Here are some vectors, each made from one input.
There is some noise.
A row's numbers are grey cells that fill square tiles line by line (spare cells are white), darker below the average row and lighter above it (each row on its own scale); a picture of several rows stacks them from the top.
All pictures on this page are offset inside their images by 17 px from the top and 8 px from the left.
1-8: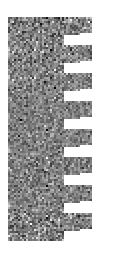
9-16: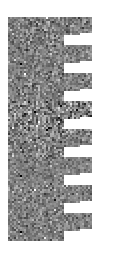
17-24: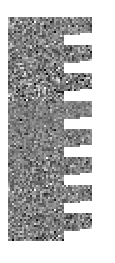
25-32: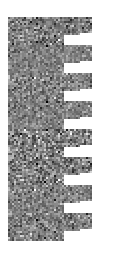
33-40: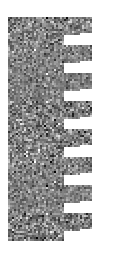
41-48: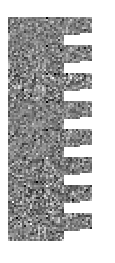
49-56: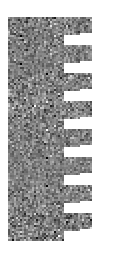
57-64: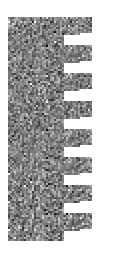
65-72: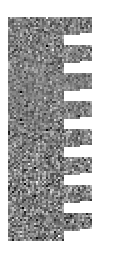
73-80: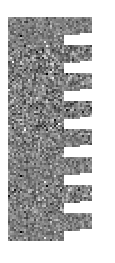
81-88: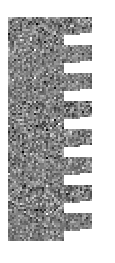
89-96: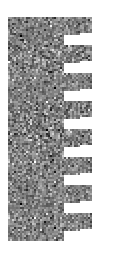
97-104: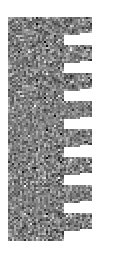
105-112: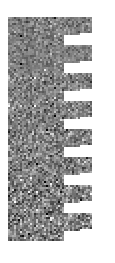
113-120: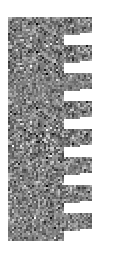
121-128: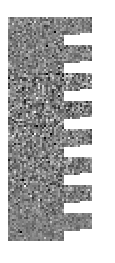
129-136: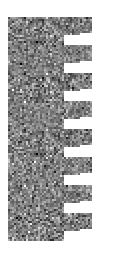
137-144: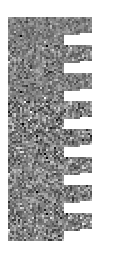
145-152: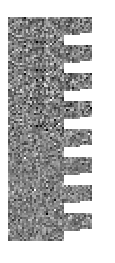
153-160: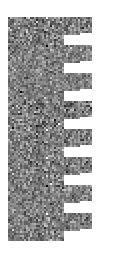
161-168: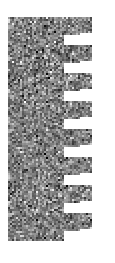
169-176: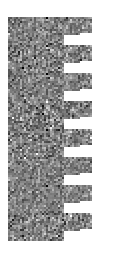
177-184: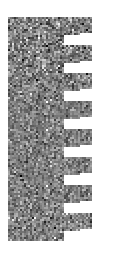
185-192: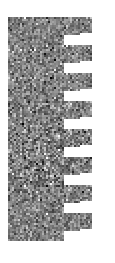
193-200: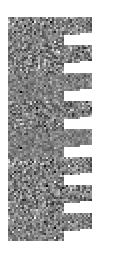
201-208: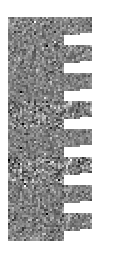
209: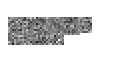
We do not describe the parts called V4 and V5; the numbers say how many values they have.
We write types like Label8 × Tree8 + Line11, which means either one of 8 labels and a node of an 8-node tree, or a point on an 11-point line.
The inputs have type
Bool × V4 + Line7 + (Tree8 + Unit) × V5.
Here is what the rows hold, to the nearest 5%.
About 30% of them hold a point on a 7-point line. About 15% of them hold a true/false value and a value of V4. The rest hold a value of V5, together with either a fixed value, or a node of an 8-node tree.
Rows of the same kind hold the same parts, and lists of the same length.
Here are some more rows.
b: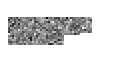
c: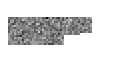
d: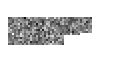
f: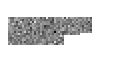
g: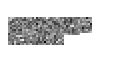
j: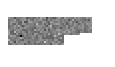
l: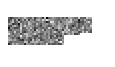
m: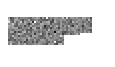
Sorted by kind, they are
b, c, l
d, g
f, m
j

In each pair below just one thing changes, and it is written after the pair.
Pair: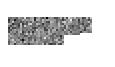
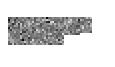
the node of the tree
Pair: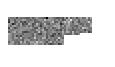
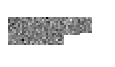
the value of V5
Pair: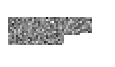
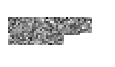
the node of the tree
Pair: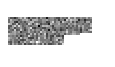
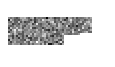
the value of V5
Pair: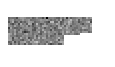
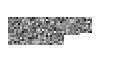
the value of V5
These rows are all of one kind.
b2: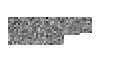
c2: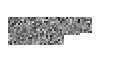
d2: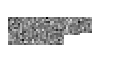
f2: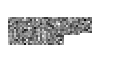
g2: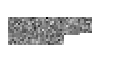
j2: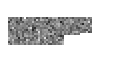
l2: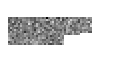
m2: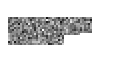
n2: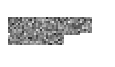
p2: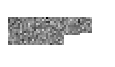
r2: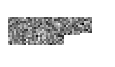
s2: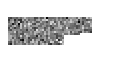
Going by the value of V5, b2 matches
c2, g2 and m2.
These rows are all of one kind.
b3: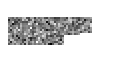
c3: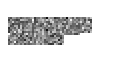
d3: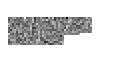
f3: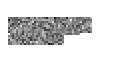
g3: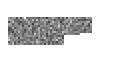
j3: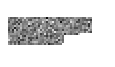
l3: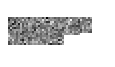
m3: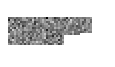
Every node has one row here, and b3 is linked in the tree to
f3.
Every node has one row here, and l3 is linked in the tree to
j3 and m3.
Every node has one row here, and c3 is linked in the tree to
g3 and m3.
